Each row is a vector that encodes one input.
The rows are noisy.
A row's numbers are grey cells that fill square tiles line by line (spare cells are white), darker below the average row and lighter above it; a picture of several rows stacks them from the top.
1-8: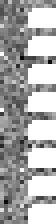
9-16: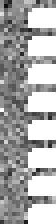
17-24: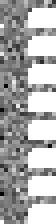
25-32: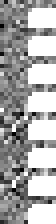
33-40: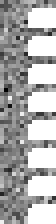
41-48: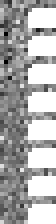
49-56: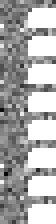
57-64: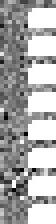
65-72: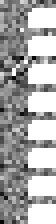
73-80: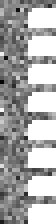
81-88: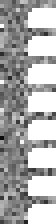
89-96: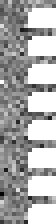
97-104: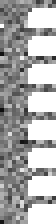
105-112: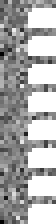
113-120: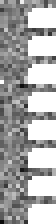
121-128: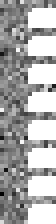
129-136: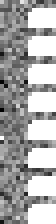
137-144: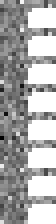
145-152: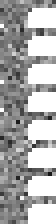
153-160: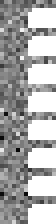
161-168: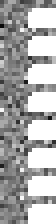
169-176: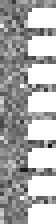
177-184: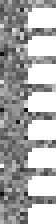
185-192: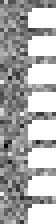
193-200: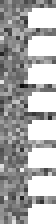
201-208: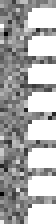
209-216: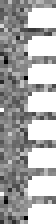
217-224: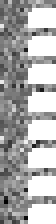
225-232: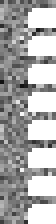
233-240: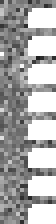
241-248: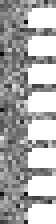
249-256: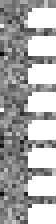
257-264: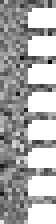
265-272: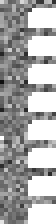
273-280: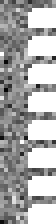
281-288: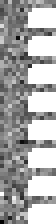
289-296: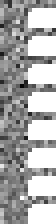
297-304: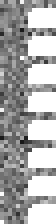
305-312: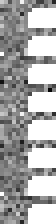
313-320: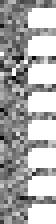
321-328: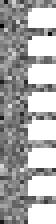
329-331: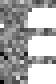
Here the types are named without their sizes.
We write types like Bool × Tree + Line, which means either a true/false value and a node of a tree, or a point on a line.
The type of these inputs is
List(Circle).
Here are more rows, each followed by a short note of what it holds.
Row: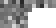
a list of two items
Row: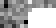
a list of one item
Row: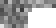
a list of one item
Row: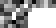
the empty list
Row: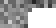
a list of two items
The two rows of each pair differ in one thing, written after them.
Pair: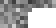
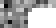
the place on the circle in item 1 of the list
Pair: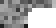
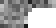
the place on the circle in item 2 of the list
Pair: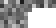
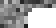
the place on the circle in item 1 of the list
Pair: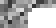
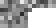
the place on the circle in item 1 of the list
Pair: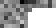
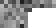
the place on the circle in item 2 of the list
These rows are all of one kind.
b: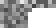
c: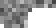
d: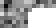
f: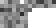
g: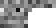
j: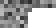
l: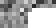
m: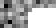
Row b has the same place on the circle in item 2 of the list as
d and g.
